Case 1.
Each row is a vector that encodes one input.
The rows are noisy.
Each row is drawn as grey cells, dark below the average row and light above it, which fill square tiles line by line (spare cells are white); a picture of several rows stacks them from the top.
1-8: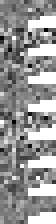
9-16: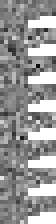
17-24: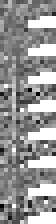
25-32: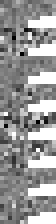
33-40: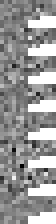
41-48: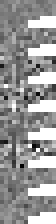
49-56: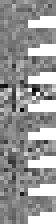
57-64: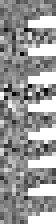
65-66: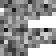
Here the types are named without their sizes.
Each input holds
either a point on a line, or a node of a tree.
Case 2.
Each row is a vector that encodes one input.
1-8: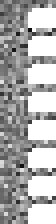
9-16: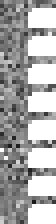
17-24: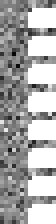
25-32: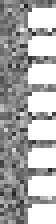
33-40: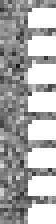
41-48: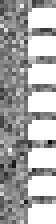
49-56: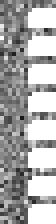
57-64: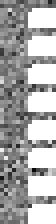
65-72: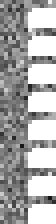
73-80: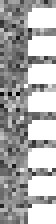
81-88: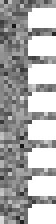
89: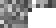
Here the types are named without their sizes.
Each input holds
a list of points on a circle.
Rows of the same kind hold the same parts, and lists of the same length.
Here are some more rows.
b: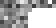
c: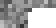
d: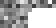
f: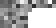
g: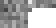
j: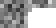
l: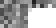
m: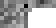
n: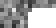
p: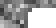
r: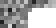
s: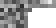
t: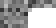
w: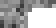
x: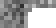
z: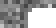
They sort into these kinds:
b, d, f
c, g, j, s, w, x
l, m, n, p, r, t, z

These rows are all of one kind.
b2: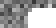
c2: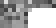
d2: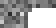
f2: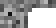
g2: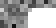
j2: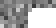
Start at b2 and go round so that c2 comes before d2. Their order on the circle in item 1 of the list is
b2, j2, c2, d2, f2, g2.
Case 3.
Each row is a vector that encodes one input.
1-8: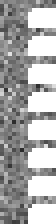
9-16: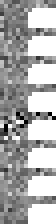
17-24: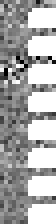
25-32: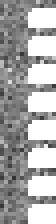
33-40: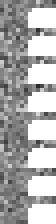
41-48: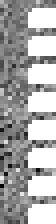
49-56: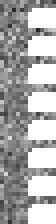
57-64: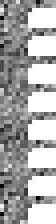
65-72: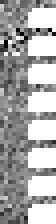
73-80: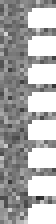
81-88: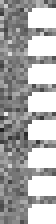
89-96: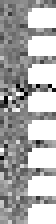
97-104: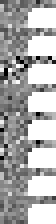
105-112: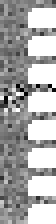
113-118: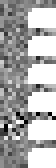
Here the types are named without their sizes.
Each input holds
a list of points on a line.
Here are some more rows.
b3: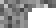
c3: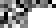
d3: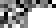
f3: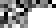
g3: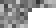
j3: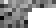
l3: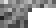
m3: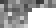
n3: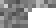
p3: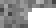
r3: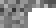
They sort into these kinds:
b3, j3, l3, n3, p3, r3
c3, d3, f3
g3, m3

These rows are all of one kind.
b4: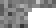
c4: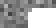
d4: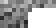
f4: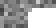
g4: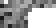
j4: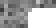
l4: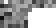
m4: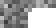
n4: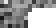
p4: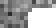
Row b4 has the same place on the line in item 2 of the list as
g4, l4, n4 and p4.
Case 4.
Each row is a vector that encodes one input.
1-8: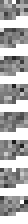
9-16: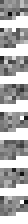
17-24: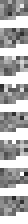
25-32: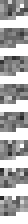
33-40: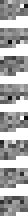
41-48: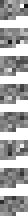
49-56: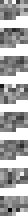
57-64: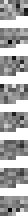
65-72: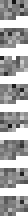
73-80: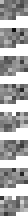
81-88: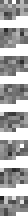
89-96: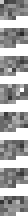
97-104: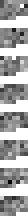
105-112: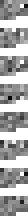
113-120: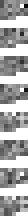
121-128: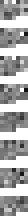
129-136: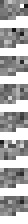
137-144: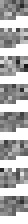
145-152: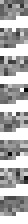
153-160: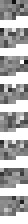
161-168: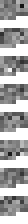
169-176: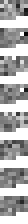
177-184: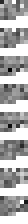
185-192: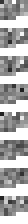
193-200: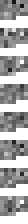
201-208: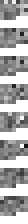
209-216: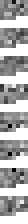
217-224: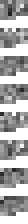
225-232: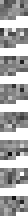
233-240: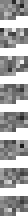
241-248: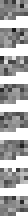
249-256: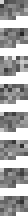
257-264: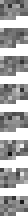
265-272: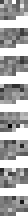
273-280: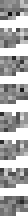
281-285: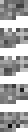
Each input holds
either a point on a 6-point circle, or a point on an 8-point circle, or a fixed value.
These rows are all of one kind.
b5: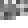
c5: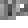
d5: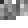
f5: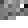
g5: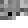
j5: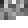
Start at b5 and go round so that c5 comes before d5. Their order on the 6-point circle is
b5, g5, c5, f5, j5, d5.
